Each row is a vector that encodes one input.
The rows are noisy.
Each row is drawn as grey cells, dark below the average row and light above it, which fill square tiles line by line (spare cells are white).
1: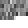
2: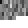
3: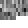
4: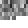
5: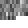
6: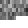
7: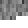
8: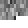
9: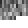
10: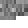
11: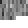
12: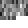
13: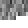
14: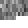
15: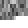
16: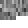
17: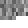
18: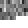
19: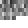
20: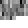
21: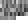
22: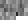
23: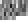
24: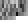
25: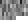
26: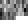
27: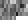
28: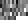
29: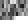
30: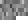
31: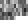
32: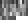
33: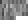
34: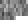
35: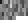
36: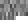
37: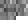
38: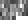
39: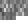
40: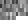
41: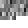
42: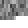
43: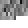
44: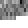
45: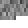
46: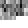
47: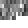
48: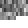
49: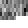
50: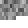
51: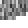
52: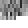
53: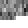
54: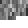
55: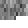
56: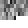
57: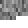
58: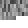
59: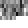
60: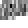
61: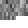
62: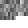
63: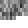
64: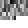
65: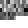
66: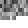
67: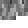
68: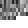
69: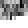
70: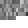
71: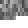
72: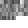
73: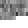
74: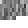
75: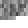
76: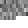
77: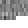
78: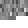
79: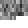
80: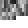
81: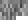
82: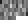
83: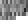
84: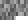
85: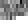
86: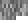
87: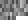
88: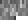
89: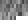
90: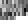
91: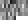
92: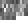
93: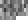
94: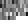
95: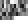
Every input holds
either two labels (each one of 7), or one of 8 labels.
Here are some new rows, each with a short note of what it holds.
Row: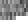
one of 8 labels
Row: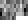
one of 8 labels
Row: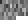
one of 8 labels
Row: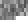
two labels (each one of 7)
